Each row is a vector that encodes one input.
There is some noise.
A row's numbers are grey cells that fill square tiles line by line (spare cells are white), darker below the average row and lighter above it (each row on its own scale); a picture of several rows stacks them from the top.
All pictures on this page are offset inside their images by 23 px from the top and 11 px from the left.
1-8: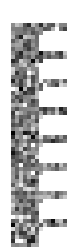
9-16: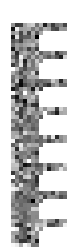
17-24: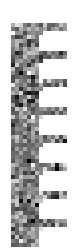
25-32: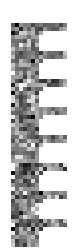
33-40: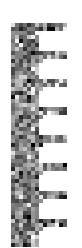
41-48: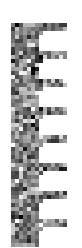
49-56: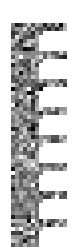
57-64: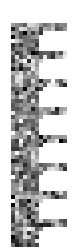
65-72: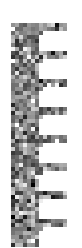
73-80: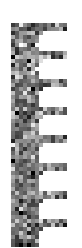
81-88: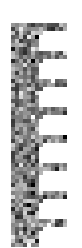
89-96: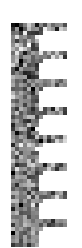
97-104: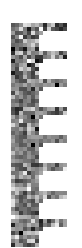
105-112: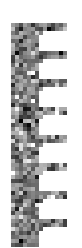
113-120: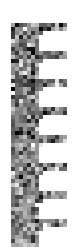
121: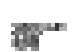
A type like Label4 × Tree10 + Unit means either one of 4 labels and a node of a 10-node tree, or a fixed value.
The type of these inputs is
(Bool × Bool × Bool + Line6) × Line6.
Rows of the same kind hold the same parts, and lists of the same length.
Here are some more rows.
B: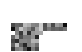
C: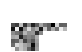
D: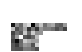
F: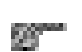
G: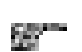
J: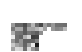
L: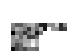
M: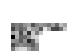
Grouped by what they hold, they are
B, D, G, L
C, F, J, M

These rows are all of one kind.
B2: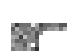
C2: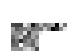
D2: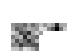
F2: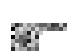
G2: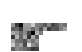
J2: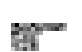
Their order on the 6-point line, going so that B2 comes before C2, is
B2, F2, G2, D2, C2, J2.
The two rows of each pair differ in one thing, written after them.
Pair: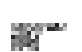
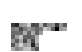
the place on the 6-point line
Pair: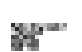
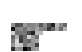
the place on the 6-point line
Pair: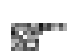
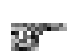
one of the three true/false values
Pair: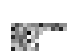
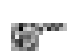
the place on the 6-point line
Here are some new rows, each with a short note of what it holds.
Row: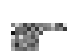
a point on each of two 6-point lines
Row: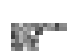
a point on a 6-point line and three true/false values
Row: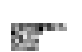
a point on a 6-point line and three true/false values
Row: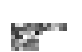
a point on each of two 6-point lines
